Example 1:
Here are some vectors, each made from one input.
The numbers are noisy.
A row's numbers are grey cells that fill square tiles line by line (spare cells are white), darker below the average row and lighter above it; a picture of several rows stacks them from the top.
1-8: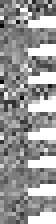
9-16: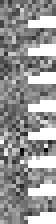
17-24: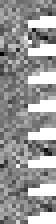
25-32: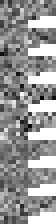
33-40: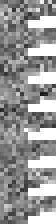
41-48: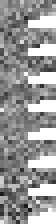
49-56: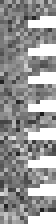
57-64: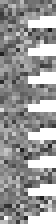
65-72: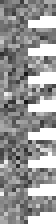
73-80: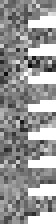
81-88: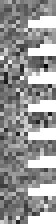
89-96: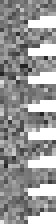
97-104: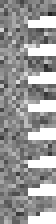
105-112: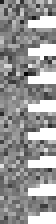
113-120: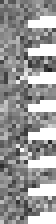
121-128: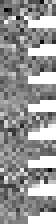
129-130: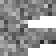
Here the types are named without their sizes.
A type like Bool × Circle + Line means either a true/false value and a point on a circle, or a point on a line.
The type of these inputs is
Circle.
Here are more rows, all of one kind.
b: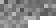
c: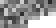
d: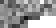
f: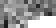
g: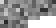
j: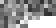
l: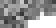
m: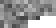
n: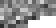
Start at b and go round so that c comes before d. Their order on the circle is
b, j, f, l, c, n, d, m, g.
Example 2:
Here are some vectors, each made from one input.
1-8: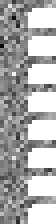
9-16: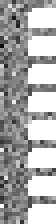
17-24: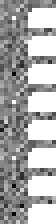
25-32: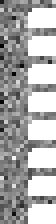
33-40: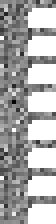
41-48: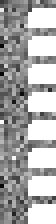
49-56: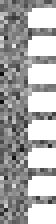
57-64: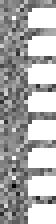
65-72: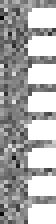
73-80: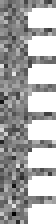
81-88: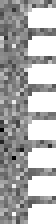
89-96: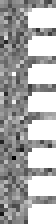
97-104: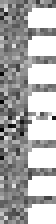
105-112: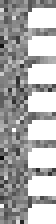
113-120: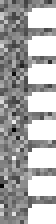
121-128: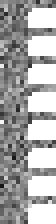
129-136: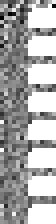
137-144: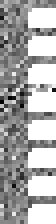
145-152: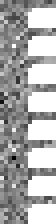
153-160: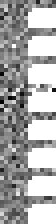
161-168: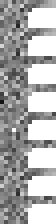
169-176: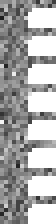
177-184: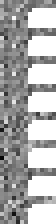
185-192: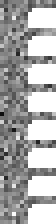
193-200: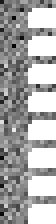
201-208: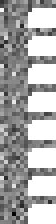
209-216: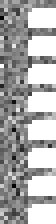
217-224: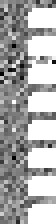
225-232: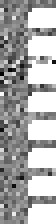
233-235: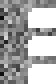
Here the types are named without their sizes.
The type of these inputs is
Circle + Unit.
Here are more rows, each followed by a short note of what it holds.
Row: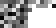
a fixed value
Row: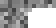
a point on a circle
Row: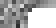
a point on a circle
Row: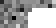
a point on a circle
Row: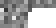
a point on a circle
